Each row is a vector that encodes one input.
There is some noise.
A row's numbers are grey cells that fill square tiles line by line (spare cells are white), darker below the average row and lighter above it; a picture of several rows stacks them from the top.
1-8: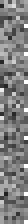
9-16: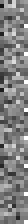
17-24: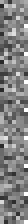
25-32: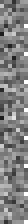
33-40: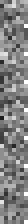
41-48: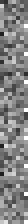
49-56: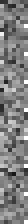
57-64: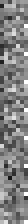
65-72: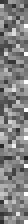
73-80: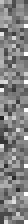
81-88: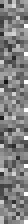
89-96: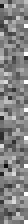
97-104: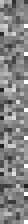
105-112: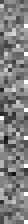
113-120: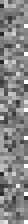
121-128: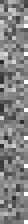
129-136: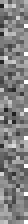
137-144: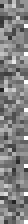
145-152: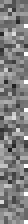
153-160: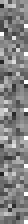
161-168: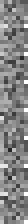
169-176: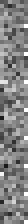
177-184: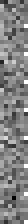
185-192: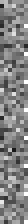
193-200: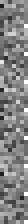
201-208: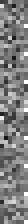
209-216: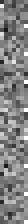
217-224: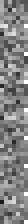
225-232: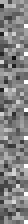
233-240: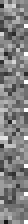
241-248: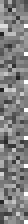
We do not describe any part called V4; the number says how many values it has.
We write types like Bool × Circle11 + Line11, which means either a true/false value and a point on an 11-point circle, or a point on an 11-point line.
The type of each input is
Circle5 × Tree8 × V4 + List3(Line7).
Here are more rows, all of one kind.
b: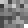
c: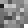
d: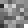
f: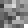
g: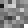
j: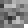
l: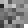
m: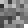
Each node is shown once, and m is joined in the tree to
b, j and l.
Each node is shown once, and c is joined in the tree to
g.
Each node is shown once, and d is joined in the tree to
f.
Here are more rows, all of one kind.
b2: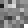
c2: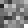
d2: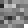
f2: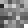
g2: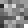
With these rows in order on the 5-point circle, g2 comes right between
d2 and f2.
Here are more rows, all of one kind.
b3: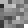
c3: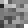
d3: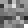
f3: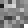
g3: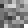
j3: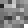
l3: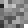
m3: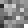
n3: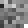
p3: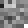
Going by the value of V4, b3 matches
c3, l3 and n3.
